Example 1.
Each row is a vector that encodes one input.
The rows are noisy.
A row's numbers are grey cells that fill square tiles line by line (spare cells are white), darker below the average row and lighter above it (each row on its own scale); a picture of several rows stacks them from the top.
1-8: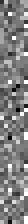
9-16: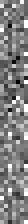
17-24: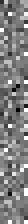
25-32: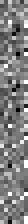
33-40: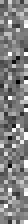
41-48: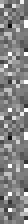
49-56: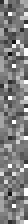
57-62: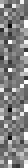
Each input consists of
one of 9 labels.
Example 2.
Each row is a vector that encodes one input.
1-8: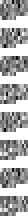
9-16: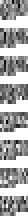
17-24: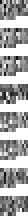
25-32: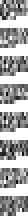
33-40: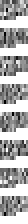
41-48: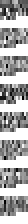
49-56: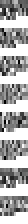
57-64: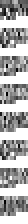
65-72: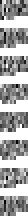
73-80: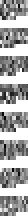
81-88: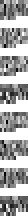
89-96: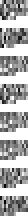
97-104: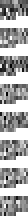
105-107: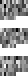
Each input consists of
a node of a 17-node tree.
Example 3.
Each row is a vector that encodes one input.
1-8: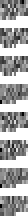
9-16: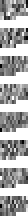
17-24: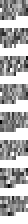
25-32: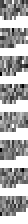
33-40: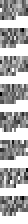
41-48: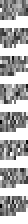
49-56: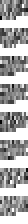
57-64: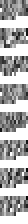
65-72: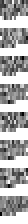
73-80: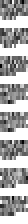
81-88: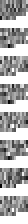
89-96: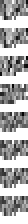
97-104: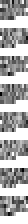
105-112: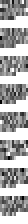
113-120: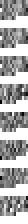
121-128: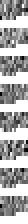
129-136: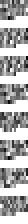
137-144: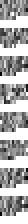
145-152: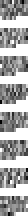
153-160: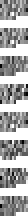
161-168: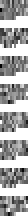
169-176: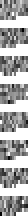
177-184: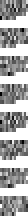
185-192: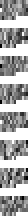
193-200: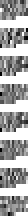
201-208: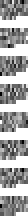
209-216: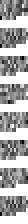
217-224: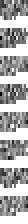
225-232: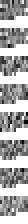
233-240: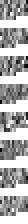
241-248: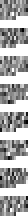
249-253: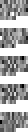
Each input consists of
a point on a 19-point circle.
